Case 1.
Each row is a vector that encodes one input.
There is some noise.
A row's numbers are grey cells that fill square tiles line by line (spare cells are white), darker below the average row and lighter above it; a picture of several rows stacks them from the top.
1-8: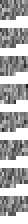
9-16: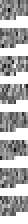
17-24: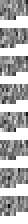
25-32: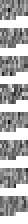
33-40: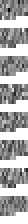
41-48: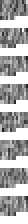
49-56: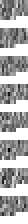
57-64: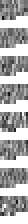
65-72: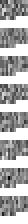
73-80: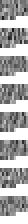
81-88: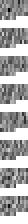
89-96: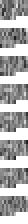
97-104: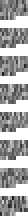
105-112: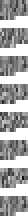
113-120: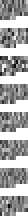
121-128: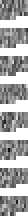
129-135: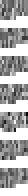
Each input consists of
a point on an 8-point circle.
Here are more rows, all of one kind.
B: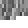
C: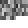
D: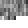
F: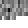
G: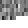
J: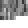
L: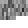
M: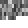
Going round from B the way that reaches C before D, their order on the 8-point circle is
B, L, J, G, C, M, D, F.
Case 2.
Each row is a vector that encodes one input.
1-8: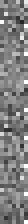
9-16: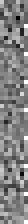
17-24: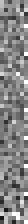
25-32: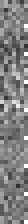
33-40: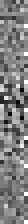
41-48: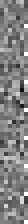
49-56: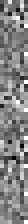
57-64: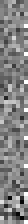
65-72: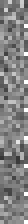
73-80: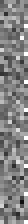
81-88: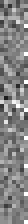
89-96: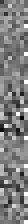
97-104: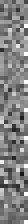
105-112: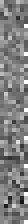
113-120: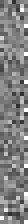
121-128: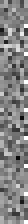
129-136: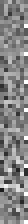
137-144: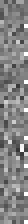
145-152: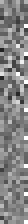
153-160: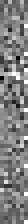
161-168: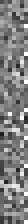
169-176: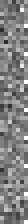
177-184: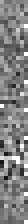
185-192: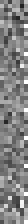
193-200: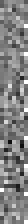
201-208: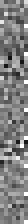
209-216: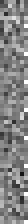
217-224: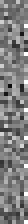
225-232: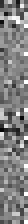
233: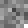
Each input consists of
a point on a 17-point line.
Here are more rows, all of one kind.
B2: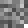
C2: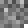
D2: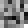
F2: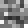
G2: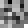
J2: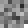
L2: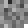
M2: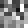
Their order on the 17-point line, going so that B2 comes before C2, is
L2, G2, J2, D2, B2, C2, F2, M2.
